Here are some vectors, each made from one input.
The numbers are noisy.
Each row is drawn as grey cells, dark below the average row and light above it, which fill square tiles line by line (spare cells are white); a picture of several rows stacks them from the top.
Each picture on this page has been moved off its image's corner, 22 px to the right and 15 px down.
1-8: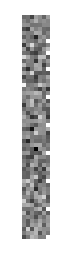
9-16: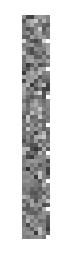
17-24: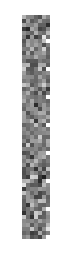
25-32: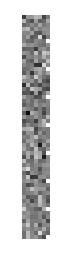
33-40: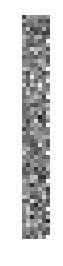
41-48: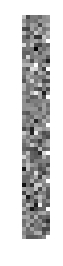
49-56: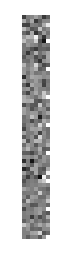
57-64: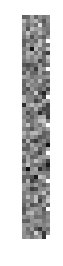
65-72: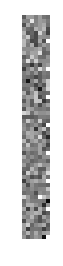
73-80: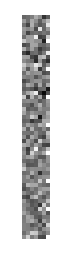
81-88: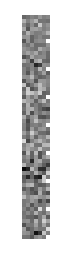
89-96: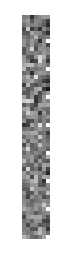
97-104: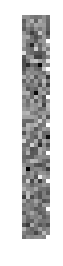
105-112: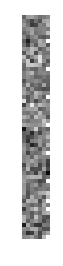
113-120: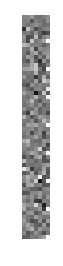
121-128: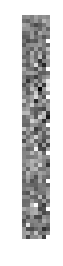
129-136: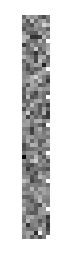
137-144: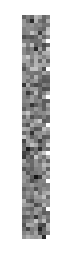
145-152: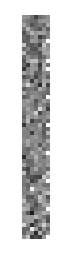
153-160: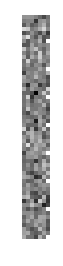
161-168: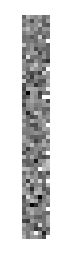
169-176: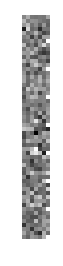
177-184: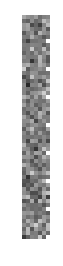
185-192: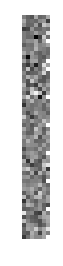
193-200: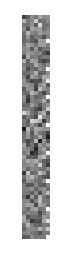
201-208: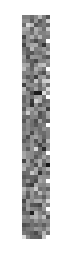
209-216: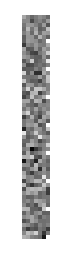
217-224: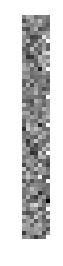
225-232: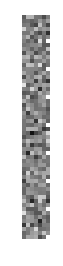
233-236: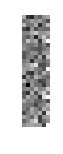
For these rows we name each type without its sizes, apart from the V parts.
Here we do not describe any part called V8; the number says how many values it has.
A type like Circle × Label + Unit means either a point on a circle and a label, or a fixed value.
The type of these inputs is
Bool × (Circle + Unit) + Label × (Line + V8).
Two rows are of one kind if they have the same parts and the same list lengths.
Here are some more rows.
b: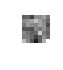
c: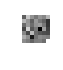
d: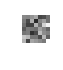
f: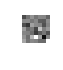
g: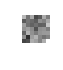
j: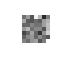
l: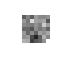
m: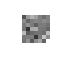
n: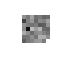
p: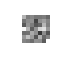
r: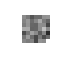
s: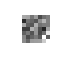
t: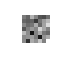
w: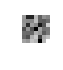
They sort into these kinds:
b, d, l, m, n, s, t
c, f, g
j, w
p, r

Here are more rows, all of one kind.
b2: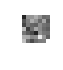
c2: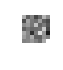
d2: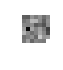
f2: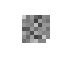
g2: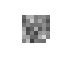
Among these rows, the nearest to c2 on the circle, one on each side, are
f2 and g2.
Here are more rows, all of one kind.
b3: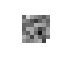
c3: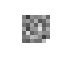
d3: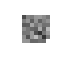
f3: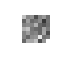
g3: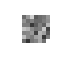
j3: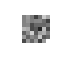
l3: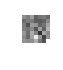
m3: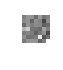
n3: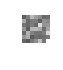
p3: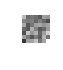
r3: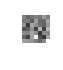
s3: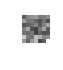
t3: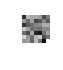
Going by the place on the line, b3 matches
c3, g3, n3 and p3.
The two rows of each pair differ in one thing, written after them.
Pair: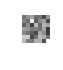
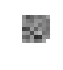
the place on the circle
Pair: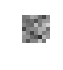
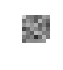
the place on the circle
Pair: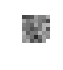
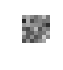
the true/false value
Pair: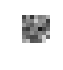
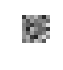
the place on the circle
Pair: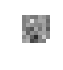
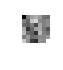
the true/false value
